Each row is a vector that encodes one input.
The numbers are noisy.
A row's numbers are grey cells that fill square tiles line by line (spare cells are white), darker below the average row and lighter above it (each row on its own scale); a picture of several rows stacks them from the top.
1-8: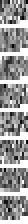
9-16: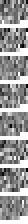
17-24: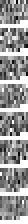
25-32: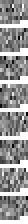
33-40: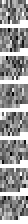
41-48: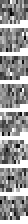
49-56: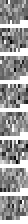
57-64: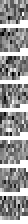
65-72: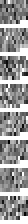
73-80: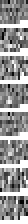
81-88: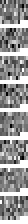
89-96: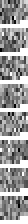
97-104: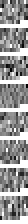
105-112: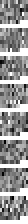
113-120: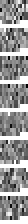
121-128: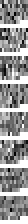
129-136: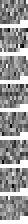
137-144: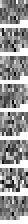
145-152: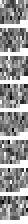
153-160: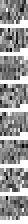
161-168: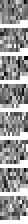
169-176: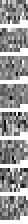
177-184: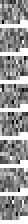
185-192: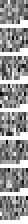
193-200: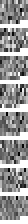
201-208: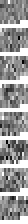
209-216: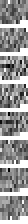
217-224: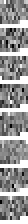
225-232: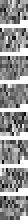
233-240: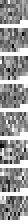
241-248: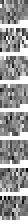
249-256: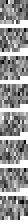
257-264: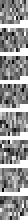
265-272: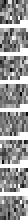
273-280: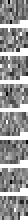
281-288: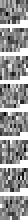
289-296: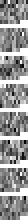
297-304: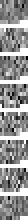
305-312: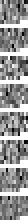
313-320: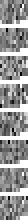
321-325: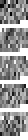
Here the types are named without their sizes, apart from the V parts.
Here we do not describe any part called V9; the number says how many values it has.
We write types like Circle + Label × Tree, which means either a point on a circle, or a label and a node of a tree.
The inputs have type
Bool × Line × Line + V9 × V9.
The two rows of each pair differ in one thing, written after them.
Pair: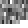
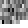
the true/false value
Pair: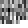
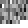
the true/false value
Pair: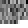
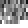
the place on one of the two lines
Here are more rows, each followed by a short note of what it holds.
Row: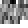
two values of V9
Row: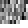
a point on each of two lines and a true/false value
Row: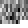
two values of V9
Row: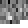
a point on each of two lines and a true/false value
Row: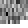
two values of V9
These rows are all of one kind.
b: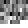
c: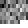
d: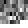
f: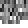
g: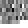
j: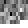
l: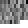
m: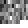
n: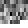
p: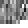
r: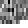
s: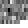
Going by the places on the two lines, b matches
d, f, j and n.
